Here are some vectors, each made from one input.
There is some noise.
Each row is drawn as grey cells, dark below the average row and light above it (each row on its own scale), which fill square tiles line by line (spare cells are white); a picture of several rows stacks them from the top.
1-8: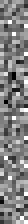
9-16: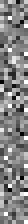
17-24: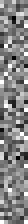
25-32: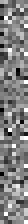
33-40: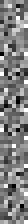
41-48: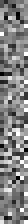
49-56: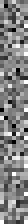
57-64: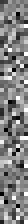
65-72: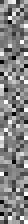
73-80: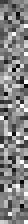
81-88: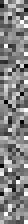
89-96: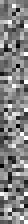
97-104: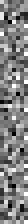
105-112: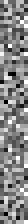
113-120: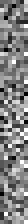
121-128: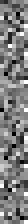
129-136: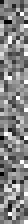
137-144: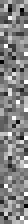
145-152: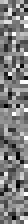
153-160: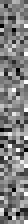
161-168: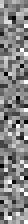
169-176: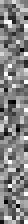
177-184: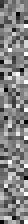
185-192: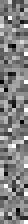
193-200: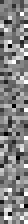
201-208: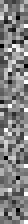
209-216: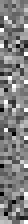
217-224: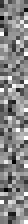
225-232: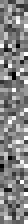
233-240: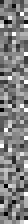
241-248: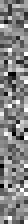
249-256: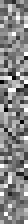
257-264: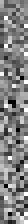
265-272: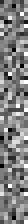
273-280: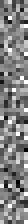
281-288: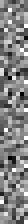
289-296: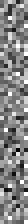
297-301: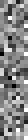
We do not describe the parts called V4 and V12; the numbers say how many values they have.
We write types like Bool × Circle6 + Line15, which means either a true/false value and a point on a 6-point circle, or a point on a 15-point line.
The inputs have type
(Circle11 + V4) × Label9 + V12.
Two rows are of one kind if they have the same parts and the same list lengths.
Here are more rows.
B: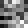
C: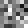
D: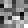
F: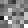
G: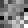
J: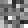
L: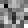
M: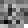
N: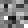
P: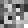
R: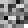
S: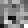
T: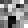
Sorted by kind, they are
B, C, D, F, G, P
J, M, R
L, N, S, T

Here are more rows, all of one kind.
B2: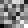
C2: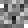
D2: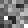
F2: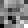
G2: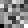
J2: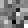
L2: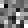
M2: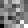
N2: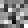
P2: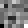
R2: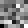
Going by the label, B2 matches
C2, G2, N2 and R2.
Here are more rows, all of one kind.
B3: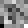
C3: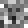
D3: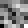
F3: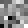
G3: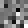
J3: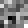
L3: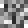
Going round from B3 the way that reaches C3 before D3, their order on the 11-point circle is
B3, C3, L3, D3, G3, J3, F3.
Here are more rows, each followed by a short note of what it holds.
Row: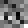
a value of V12
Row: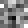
a point on an 11-point circle and one of 9 labels
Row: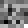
a value of V12
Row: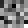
a value of V12
